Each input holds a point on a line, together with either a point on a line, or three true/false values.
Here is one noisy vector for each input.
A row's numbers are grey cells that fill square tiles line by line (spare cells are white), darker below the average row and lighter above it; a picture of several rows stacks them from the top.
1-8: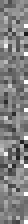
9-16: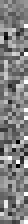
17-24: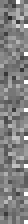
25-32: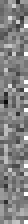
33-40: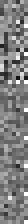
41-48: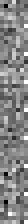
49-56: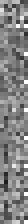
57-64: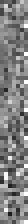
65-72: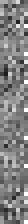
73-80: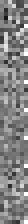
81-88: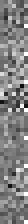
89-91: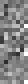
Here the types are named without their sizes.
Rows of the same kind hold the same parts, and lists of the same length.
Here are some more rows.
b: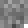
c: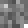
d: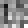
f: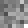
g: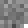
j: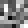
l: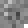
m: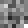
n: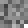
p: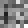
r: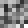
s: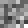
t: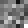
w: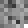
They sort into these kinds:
b, c, g, j, l, m, t
d, f, n, p, r, s, w

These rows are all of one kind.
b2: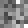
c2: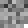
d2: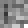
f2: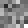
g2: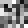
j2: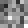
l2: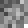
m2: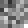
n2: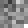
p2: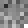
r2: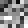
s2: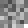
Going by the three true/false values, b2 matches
f2, n2 and s2.
